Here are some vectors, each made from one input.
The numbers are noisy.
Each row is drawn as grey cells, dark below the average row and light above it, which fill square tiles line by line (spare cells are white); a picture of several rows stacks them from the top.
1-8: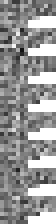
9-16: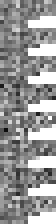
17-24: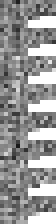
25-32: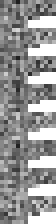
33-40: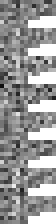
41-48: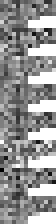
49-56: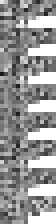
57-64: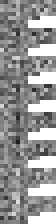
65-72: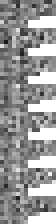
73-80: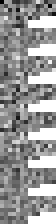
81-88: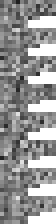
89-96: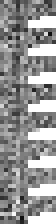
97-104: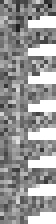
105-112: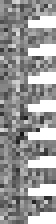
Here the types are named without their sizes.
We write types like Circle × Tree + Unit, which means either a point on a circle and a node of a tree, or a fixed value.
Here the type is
Bool × Circle.
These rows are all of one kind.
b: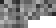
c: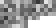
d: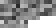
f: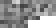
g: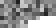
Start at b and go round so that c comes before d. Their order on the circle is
b, g, c, d, f.
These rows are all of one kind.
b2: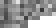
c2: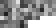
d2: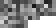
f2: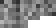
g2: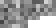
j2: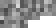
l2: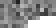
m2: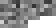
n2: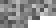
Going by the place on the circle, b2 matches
c2, d2 and m2.
